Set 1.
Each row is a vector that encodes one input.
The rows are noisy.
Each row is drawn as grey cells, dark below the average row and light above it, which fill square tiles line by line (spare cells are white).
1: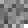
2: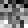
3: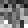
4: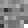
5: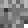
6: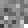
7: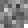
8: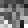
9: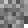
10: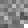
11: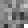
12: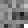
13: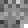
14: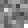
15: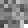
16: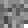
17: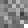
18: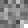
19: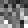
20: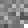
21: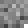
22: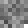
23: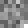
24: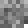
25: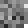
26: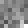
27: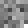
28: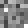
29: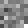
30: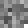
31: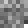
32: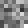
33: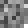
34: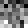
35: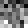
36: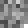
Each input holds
either a fixed value, or three true/false values.
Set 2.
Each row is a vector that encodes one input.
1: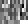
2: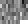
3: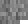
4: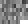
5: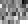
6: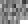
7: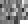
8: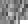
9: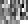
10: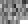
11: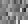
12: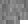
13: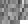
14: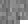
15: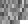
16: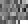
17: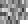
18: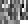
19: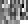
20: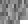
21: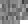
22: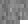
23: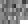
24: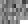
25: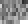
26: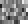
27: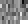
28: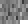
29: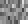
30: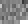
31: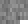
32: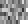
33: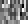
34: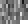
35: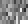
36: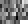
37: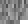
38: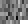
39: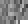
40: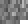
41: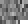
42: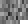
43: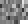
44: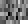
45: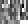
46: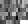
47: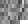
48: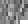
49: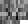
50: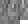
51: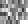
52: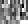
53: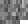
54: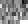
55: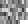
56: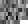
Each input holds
either a fixed value, or a node of a 10-node tree.
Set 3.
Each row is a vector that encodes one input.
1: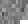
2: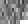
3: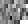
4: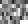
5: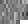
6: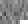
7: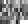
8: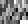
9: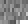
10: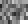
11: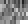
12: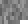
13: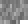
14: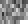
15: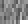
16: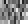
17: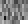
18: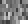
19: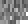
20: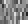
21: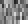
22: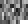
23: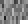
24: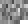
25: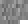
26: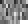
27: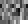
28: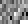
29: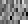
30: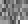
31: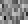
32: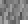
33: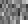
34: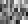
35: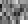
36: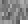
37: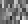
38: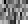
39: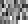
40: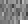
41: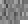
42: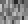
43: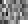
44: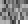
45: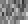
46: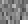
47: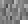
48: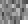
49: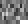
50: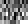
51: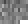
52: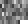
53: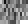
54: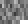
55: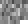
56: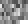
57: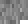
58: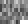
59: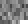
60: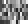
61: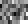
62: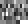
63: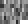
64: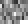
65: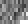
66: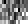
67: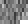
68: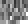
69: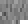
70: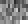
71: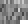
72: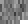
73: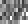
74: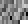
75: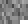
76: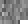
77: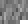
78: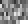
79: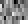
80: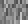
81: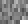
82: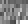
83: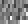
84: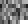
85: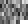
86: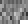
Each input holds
a point on a 12-point line.
